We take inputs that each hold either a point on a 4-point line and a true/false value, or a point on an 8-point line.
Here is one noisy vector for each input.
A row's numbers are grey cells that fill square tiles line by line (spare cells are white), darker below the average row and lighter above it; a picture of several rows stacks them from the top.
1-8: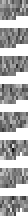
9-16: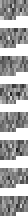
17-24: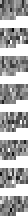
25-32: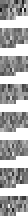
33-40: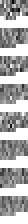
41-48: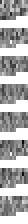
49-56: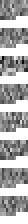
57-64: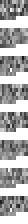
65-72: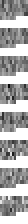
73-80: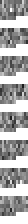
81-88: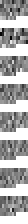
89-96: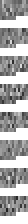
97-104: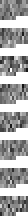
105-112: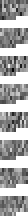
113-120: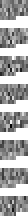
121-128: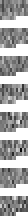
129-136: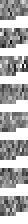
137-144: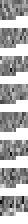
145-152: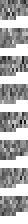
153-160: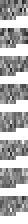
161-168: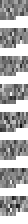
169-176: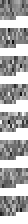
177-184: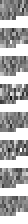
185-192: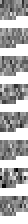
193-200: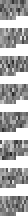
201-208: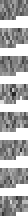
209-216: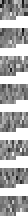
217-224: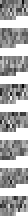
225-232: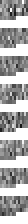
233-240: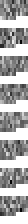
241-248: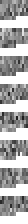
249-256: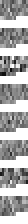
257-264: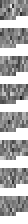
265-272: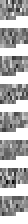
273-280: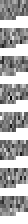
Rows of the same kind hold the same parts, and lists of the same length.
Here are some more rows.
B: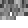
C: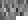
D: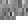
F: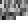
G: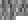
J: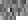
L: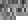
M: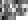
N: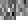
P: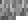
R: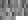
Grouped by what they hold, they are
B, G, J, L, N, R
C, D, F, M, P

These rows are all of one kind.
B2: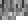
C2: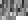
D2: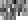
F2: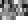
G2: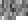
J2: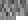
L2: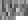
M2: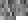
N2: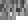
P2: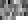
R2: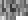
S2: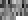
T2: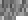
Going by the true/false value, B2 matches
C2, G2 and T2.
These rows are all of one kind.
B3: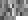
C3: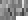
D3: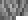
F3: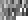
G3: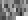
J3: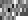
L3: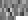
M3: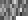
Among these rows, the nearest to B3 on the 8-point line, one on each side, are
C3 and F3.
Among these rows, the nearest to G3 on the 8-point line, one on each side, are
D3 and L3.
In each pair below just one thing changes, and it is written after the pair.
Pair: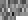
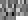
the place on the 4-point line
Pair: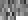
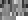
the true/false value
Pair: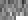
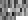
the place on the 4-point line
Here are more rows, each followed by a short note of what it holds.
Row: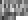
a point on an 8-point line
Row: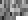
a point on an 8-point line
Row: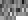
a point on a 4-point line and a true/false value
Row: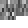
a point on an 8-point line
